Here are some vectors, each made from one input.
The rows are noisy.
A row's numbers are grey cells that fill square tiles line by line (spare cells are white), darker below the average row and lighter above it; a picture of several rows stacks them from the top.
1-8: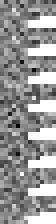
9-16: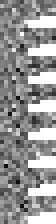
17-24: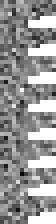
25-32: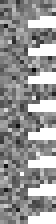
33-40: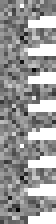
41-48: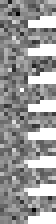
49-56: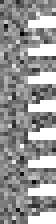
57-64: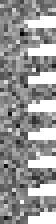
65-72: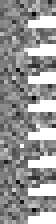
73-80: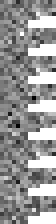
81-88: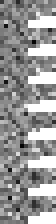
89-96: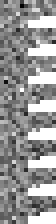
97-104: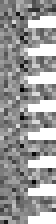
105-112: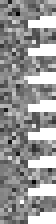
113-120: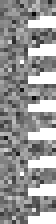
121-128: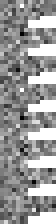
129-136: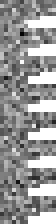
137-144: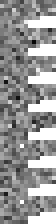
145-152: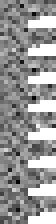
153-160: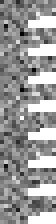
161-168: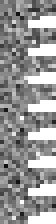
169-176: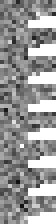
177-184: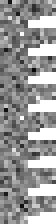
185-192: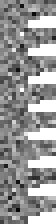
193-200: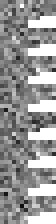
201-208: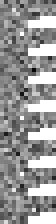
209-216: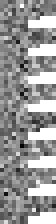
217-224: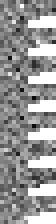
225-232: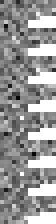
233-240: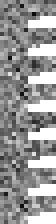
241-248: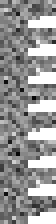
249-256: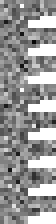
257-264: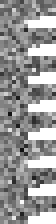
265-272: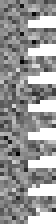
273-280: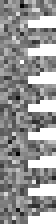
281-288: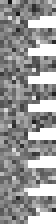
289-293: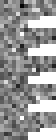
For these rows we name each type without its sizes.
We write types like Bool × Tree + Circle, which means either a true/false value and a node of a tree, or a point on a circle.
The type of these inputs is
Circle + Line.
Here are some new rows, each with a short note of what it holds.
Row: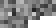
a point on a circle
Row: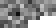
a point on a circle
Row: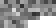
a point on a line
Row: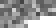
a point on a line
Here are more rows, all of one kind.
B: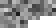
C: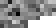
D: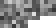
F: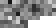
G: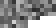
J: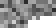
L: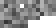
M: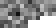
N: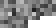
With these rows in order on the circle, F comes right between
B and C.
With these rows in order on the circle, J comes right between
B and D.
